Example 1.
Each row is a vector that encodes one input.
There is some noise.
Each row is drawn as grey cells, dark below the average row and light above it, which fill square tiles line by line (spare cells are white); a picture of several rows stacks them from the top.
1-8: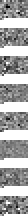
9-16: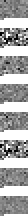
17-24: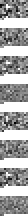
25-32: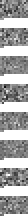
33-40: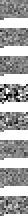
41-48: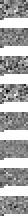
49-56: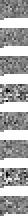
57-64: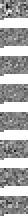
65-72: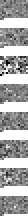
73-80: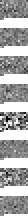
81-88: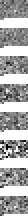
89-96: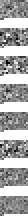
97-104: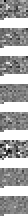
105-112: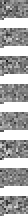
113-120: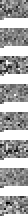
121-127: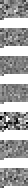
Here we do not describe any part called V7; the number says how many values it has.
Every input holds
a point on an 8-point line, together with either a point on a 10-point line, or a value of V7.
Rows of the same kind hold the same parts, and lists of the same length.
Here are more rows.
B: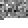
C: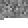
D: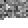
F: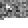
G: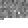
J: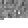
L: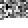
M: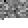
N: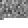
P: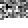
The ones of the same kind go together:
B, N
C, D, F, G, J, L, M, P

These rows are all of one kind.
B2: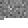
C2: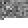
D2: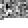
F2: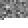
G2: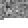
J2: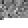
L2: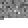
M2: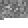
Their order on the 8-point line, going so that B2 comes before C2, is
B2, C2, G2, L2, F2, D2, M2, J2.
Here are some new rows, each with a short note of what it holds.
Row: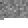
a point on an 8-point line and a point on a 10-point line
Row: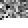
a point on an 8-point line and a value of V7
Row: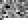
a point on an 8-point line and a value of V7
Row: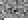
a point on an 8-point line and a value of V7
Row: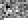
a point on an 8-point line and a point on a 10-point line
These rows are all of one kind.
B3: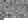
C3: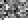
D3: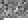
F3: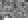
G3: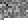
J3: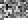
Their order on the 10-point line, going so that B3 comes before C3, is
G3, J3, D3, F3, B3, C3.
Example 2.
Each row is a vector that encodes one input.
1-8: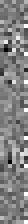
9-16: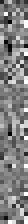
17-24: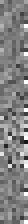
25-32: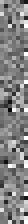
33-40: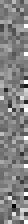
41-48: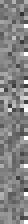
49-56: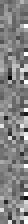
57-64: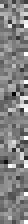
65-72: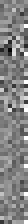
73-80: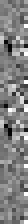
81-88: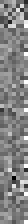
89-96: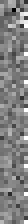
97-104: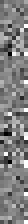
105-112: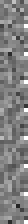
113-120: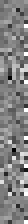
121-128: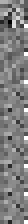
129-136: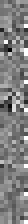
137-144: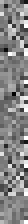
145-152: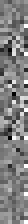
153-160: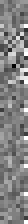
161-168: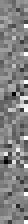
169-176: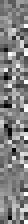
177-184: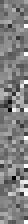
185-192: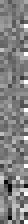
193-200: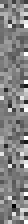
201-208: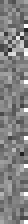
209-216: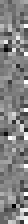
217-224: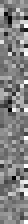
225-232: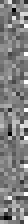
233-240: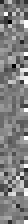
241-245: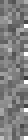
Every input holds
either a point on a 13-point circle, or a list of up to two points on a 14-point circle.
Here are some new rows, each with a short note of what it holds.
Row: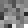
the empty list
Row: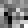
a point on a 13-point circle
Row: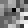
a point on a 13-point circle
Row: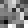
a point on a 13-point circle
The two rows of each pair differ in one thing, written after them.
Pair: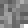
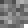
the place on the 14-point circle in item 1 of the list
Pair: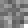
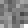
the place on the 14-point circle in item 1 of the list
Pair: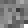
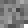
the place on the 14-point circle in item 2 of the list
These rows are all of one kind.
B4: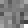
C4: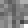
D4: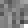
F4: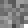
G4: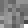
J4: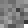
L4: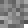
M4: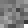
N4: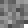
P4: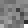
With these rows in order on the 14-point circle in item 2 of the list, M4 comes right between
B4 and J4.
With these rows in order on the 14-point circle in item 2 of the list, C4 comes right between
D4 and F4.
